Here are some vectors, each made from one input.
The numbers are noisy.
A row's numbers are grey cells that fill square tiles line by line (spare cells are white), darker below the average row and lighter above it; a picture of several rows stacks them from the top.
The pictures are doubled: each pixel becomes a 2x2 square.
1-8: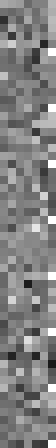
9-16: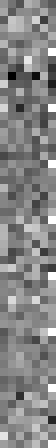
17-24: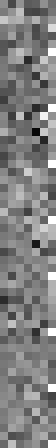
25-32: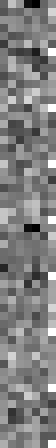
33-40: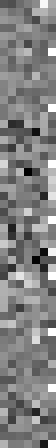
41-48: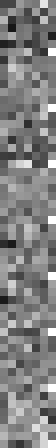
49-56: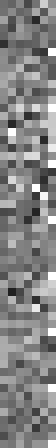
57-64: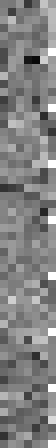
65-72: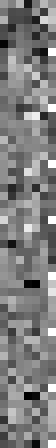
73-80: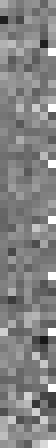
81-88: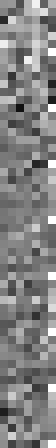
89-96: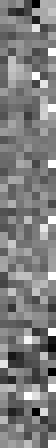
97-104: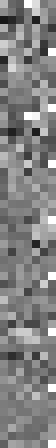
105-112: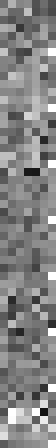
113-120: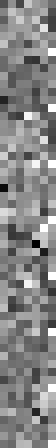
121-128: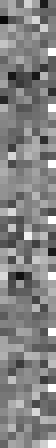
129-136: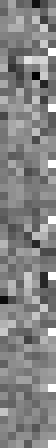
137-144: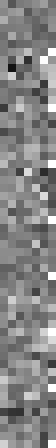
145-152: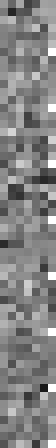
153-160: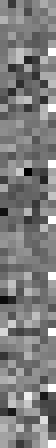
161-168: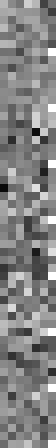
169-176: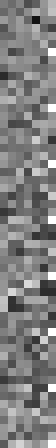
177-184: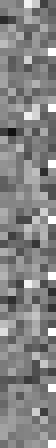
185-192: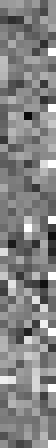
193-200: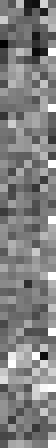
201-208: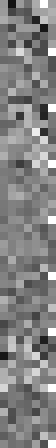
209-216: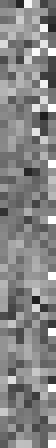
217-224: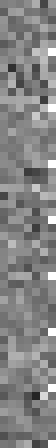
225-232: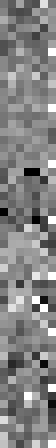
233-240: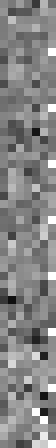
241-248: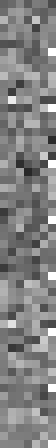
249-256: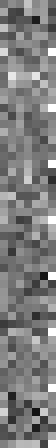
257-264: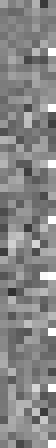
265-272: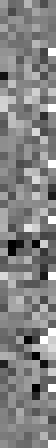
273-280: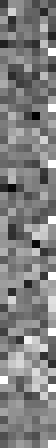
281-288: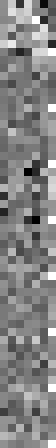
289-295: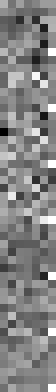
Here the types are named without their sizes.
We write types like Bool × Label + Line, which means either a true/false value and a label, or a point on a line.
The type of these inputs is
Bool × Bool × Bool × Bool × Label × Label + Line.
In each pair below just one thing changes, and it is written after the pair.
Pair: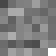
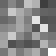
one of the four true/false values
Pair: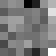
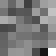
one of the two labels
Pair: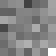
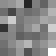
one of the four true/false values
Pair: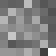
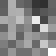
one of the two labels
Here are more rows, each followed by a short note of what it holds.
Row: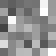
two labels and four true/false values
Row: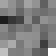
a point on a line
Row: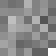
two labels and four true/false values
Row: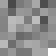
two labels and four true/false values
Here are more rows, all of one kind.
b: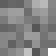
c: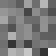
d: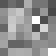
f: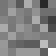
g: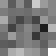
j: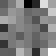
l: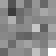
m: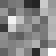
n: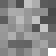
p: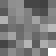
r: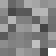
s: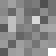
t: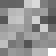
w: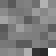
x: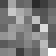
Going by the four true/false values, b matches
c, d, m and x.
